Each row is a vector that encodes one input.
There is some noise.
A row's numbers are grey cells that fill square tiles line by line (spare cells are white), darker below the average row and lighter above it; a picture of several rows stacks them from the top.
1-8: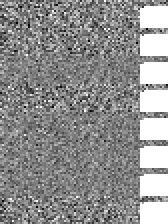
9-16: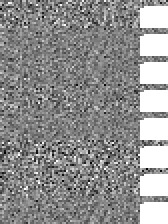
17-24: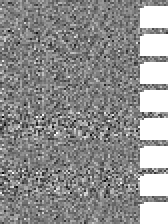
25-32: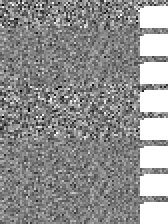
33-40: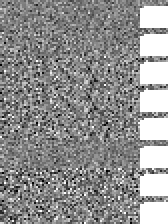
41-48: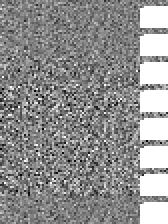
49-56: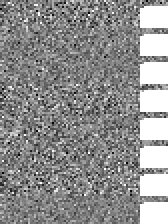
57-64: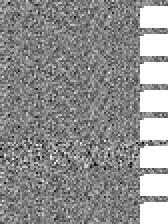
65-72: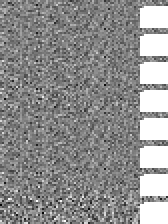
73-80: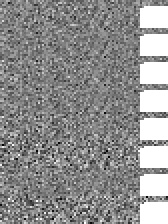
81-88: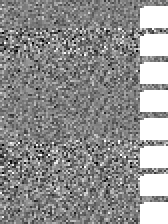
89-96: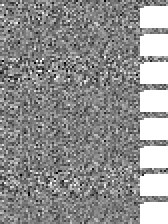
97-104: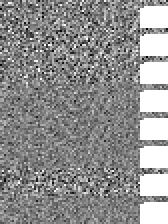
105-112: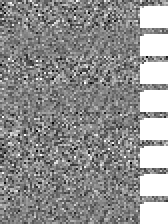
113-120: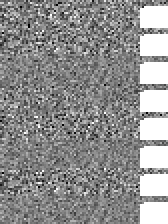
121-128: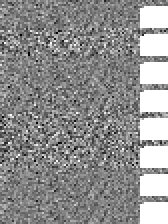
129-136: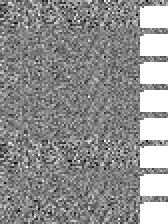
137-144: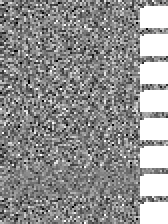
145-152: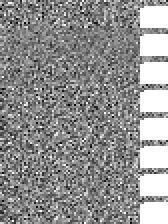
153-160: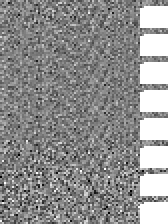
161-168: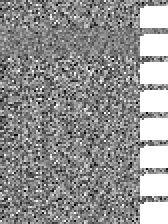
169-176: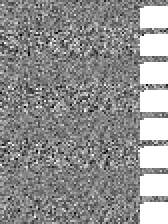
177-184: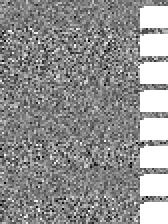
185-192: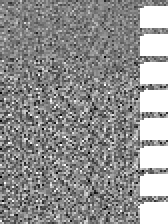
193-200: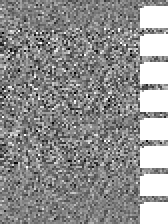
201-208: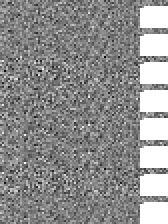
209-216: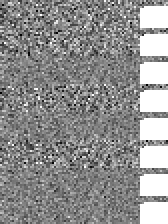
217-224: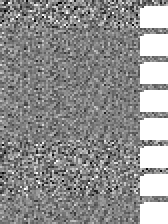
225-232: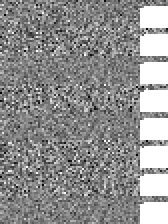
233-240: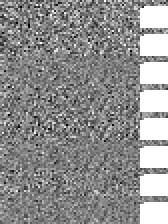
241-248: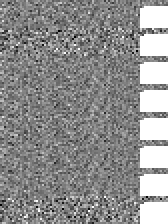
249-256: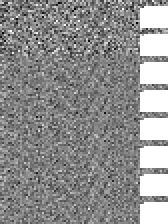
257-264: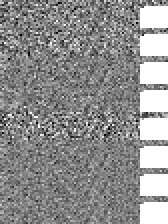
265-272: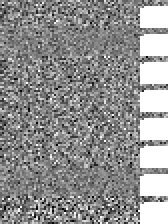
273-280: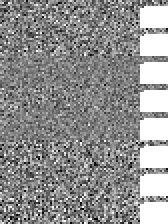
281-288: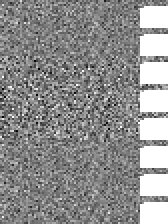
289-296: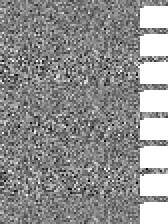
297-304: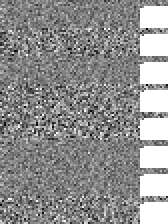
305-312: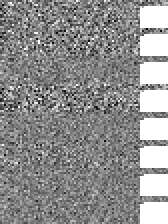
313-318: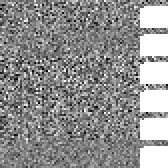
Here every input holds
either a point on an 11-point circle, or a point on a 20-point circle, or a fixed value.
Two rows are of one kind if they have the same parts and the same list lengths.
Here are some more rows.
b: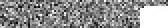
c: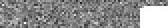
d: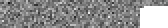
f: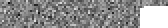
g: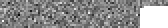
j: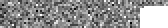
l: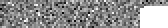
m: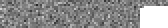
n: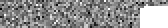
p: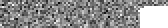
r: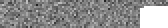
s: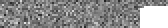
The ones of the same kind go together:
b, j, l, n, p
c
d, f, g, m, r, s

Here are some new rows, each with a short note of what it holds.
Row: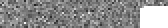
a fixed value
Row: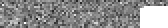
a fixed value
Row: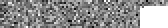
a point on an 11-point circle
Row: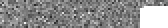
a fixed value
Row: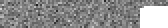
a point on a 20-point circle
